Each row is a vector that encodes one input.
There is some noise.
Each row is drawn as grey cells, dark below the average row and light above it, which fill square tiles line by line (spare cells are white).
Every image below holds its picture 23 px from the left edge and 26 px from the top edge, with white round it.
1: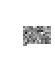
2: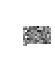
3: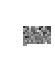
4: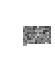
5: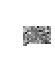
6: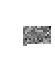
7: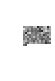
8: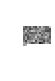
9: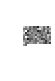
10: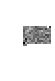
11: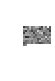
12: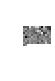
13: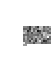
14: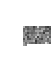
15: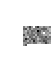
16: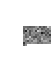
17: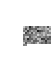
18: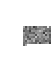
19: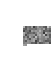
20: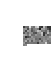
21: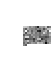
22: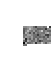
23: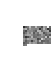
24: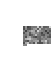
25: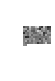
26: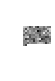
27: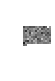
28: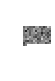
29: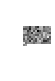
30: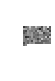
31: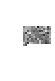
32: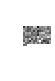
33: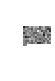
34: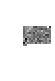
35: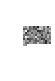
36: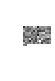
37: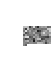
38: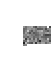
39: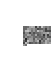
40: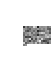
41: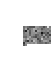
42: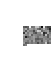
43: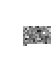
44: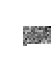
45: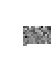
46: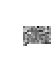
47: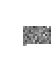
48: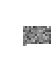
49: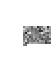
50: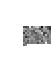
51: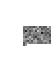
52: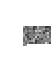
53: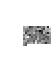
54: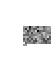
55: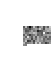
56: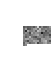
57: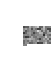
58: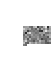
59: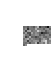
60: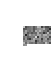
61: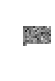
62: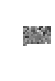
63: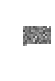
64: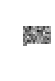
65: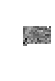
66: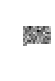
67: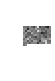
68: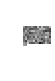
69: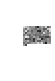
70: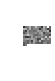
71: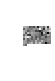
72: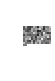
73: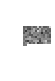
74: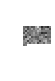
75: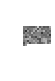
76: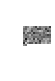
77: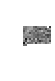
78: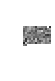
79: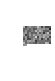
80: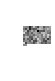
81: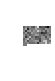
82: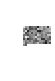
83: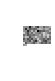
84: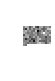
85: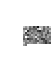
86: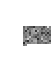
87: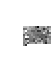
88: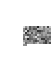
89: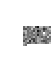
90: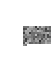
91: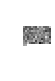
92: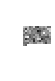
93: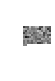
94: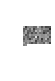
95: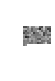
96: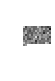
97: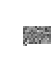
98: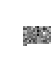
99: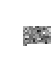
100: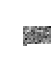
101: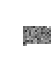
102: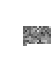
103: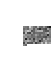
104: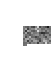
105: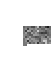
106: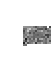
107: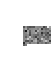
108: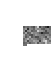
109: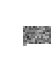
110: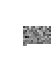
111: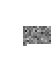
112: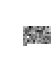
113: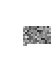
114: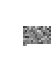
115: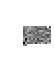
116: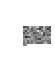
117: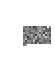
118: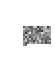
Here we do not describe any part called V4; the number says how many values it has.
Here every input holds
a value of V4, together with either a point on a 5-point line, or a node of a 7-node tree.
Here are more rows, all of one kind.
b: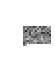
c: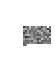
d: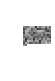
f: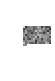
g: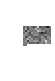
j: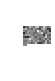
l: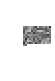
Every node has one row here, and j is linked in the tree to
d.
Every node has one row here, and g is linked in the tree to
f and l.
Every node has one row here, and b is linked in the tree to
c and l.
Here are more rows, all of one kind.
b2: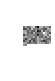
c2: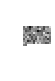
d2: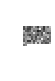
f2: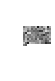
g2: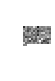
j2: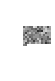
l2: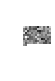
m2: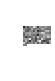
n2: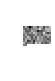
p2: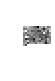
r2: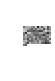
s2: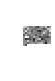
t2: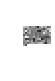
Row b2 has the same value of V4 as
p2, s2 and t2.
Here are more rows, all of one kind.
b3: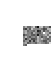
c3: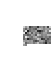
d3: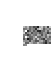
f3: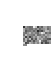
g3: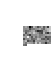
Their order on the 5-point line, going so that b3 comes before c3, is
b3, f3, g3, c3, d3.
